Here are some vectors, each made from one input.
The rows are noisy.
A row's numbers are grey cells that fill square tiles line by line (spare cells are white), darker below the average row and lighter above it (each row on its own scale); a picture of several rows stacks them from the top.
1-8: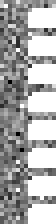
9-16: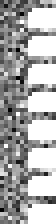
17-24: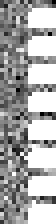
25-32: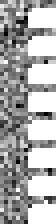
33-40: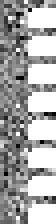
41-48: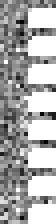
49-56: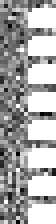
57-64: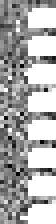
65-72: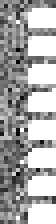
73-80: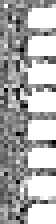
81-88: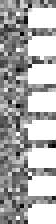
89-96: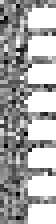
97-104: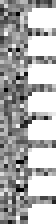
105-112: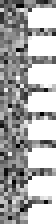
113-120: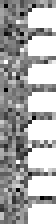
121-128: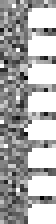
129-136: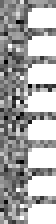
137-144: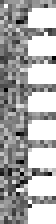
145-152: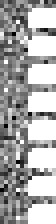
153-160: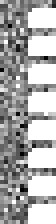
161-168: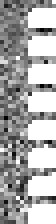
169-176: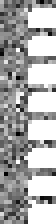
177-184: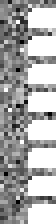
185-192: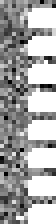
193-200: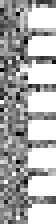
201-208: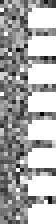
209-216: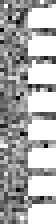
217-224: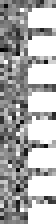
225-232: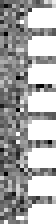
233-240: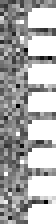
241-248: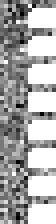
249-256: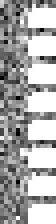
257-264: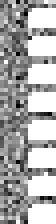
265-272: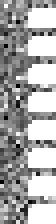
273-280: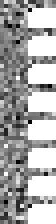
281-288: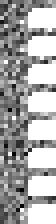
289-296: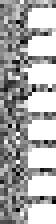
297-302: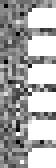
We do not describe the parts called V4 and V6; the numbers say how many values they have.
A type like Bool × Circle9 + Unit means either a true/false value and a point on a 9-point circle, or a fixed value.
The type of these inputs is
((Bool × Bool × Bool + V6) × V4 + Line10) × Line7.
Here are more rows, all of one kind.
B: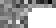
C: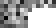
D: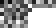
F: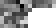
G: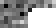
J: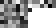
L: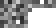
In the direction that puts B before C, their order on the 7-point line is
J, B, C, L, D, F, G.
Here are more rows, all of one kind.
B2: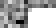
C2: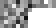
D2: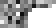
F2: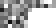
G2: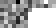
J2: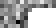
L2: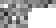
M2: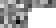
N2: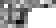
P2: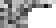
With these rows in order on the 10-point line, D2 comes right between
L2 and N2.
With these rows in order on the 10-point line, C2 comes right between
B2 and G2.
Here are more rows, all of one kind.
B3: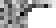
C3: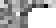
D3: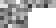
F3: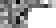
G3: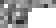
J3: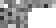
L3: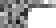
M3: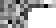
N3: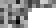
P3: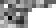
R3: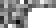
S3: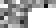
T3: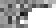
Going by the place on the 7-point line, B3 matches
F3, L3, M3 and T3.
